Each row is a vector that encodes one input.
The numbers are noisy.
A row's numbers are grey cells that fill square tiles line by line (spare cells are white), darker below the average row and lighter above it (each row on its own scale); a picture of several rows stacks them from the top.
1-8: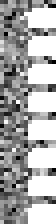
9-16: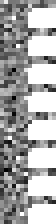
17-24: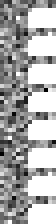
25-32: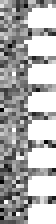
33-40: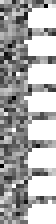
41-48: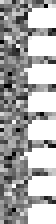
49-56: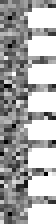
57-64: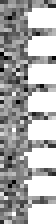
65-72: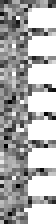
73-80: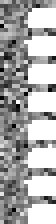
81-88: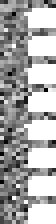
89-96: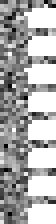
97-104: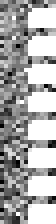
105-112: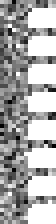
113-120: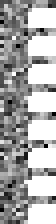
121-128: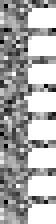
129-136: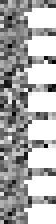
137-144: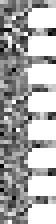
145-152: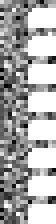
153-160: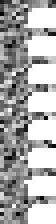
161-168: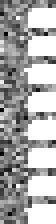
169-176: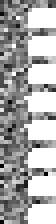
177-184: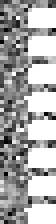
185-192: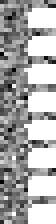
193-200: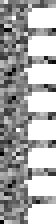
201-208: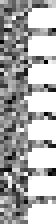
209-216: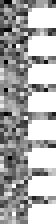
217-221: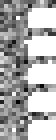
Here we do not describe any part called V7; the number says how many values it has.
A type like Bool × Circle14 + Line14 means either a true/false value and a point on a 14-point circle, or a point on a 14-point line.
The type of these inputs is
(Bool × Line4 + V7) × V7 + Tree9.
